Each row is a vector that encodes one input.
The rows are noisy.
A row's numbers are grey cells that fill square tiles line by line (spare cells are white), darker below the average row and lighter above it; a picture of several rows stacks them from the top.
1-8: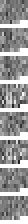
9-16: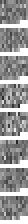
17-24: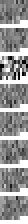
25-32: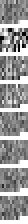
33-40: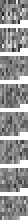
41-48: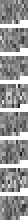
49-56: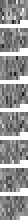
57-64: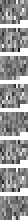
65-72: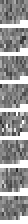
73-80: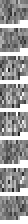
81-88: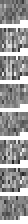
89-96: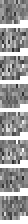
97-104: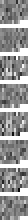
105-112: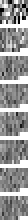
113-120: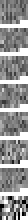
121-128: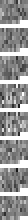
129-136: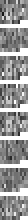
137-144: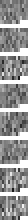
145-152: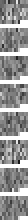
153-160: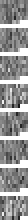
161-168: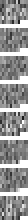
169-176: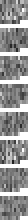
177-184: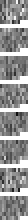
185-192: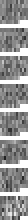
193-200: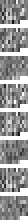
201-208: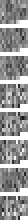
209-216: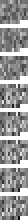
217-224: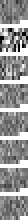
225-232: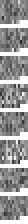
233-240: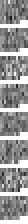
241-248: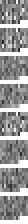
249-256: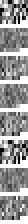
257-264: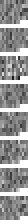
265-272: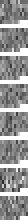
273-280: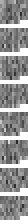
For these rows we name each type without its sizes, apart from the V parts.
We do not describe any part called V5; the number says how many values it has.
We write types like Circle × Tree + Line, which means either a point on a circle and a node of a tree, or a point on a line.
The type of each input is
List(Circle × (Line + V5)).
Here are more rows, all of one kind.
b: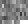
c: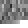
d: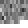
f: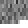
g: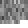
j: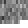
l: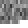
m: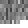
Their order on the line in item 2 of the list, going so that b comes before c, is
f, l, d, j, g, b, m, c.
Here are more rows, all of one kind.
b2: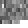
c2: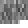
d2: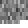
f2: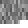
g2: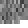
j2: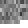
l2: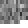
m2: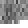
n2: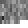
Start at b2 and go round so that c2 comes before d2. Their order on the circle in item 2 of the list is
b2, c2, m2, f2, d2, g2, n2, j2, l2.
